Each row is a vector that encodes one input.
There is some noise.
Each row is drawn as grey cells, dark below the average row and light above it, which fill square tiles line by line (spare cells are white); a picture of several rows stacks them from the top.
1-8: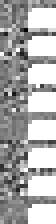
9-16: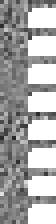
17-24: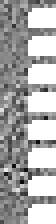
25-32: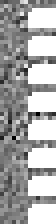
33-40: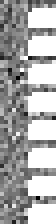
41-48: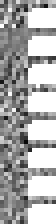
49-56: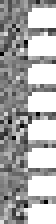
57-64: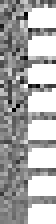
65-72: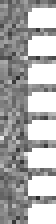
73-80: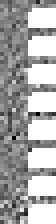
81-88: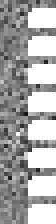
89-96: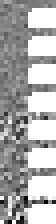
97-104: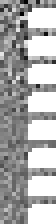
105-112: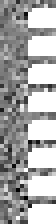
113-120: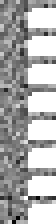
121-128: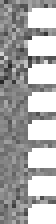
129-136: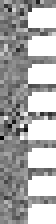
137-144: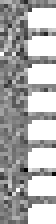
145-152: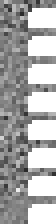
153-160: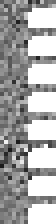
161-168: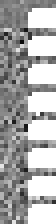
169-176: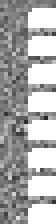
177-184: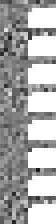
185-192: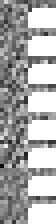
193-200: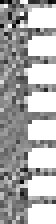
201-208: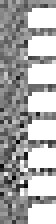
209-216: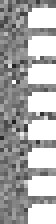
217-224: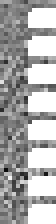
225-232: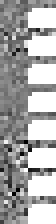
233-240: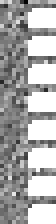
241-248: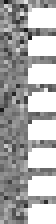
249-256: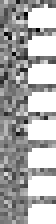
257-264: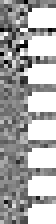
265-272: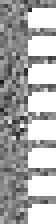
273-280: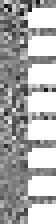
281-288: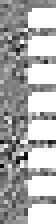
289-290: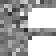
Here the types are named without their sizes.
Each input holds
either a point on a circle and a true/false value, or a point on a line.
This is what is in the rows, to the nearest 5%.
About 40% of them hold a point on a circle and a true/false value. The rest hold a point on a line.
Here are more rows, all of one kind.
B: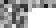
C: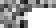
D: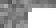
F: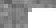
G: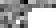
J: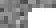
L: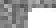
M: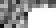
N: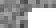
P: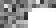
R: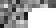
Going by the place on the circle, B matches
C, F, G and M.
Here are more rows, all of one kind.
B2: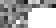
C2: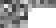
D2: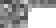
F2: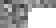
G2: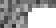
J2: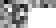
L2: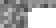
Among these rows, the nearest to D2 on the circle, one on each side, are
C2 and J2.
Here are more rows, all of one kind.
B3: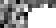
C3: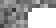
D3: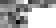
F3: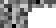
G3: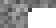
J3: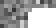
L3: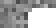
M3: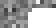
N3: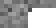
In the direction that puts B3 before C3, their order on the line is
F3, L3, G3, N3, B3, D3, C3, M3, J3.
